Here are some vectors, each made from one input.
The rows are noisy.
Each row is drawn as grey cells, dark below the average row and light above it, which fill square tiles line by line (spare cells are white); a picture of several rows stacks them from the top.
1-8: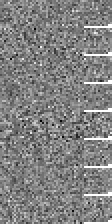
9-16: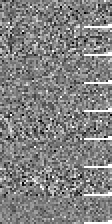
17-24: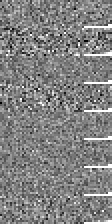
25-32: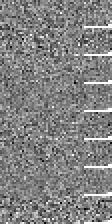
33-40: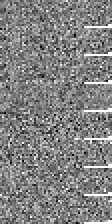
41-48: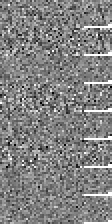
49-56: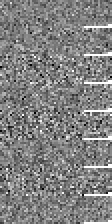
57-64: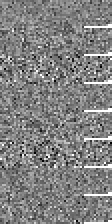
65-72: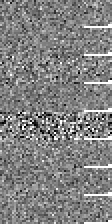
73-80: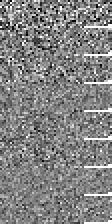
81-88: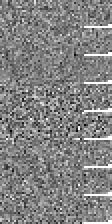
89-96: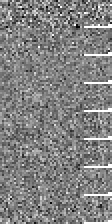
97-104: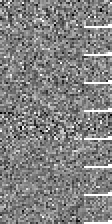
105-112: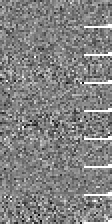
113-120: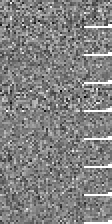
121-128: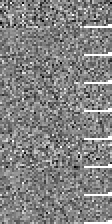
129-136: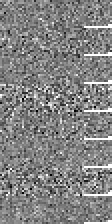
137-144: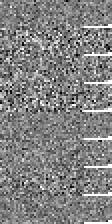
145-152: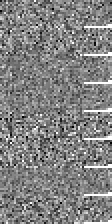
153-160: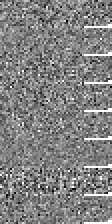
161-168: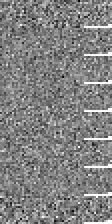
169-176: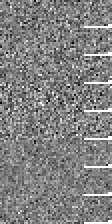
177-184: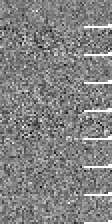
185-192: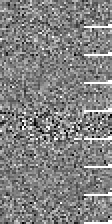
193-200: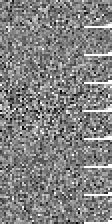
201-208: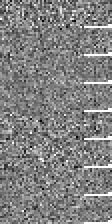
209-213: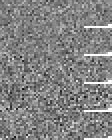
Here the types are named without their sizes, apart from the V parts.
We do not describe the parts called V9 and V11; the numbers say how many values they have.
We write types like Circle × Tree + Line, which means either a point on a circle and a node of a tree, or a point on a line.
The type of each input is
(Label × V11 + V9) × Line.
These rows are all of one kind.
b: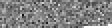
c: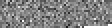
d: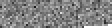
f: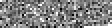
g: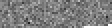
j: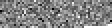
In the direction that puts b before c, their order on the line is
b, f, d, c, g, j.
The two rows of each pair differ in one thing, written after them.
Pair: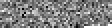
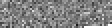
the value of V11
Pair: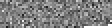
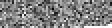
the label
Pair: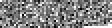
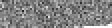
the place on the line
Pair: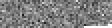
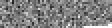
the value of V11
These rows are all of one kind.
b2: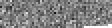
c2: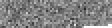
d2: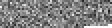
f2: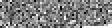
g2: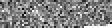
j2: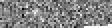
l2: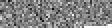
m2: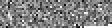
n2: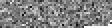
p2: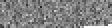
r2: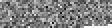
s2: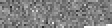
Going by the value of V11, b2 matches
c2, m2 and p2.
